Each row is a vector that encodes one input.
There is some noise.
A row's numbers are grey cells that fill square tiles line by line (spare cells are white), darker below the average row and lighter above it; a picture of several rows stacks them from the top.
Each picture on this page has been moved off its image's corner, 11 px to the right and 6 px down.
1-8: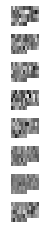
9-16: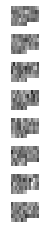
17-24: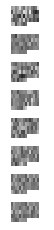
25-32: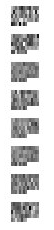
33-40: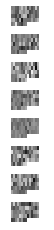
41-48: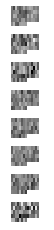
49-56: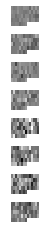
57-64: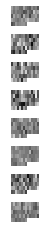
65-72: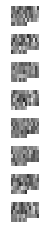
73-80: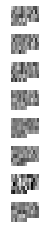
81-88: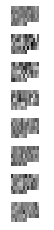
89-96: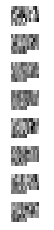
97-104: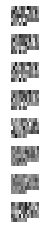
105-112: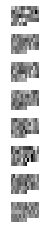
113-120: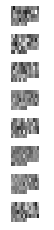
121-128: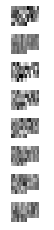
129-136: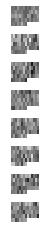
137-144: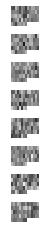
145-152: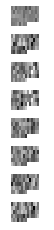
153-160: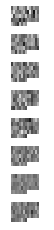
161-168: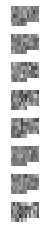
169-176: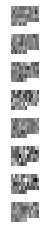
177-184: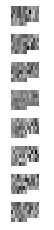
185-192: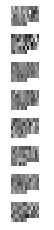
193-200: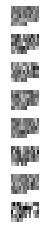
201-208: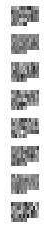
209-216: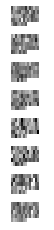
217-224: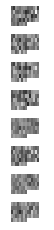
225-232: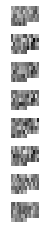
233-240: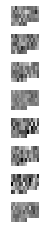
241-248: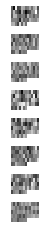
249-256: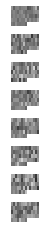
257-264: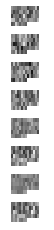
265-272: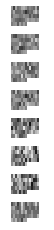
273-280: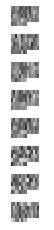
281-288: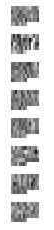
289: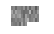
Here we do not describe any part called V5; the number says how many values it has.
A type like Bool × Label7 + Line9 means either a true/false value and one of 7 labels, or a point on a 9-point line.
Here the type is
Label12 × (Line7 + Line9) + V5.
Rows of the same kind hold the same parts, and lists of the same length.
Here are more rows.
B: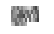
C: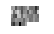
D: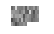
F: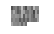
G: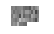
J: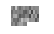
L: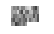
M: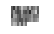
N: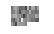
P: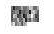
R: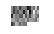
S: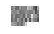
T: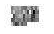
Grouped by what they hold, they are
B, N, S
C, L
D, F, G, J, M, P, R, T

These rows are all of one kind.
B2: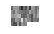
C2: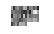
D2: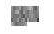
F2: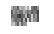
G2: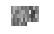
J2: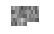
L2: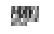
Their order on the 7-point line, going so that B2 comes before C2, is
D2, F2, L2, B2, C2, J2, G2.
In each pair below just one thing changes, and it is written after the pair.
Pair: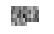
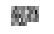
the label
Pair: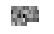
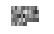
the label
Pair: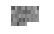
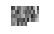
the label
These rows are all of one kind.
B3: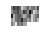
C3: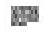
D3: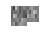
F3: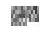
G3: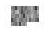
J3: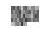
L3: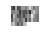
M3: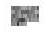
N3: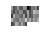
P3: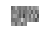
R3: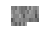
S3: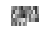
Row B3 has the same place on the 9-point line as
F3, N3 and S3.
